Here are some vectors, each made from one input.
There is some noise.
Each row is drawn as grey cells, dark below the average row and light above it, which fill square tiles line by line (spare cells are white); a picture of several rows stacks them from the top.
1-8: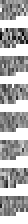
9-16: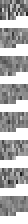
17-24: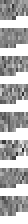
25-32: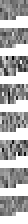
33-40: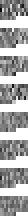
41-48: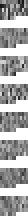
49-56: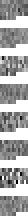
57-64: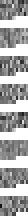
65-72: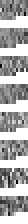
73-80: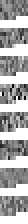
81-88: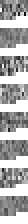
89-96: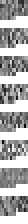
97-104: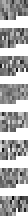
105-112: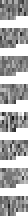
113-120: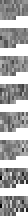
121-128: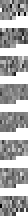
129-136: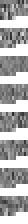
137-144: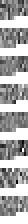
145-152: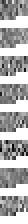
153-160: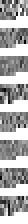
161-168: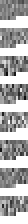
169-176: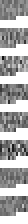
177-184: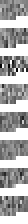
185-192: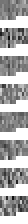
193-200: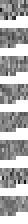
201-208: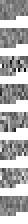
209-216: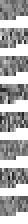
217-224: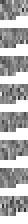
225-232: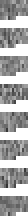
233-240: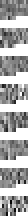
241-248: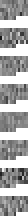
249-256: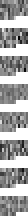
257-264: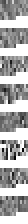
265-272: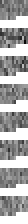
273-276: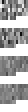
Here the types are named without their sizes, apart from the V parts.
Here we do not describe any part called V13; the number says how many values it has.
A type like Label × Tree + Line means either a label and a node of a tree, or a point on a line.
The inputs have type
Bool × Bool × Bool + Label × V13 + Unit.
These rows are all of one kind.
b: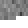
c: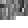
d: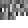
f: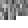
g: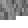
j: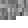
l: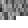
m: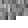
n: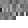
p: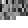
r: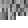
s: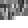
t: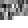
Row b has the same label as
g and j.
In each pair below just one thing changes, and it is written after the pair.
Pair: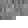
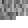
the value of V13
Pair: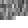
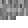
the label
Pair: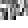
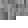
the label
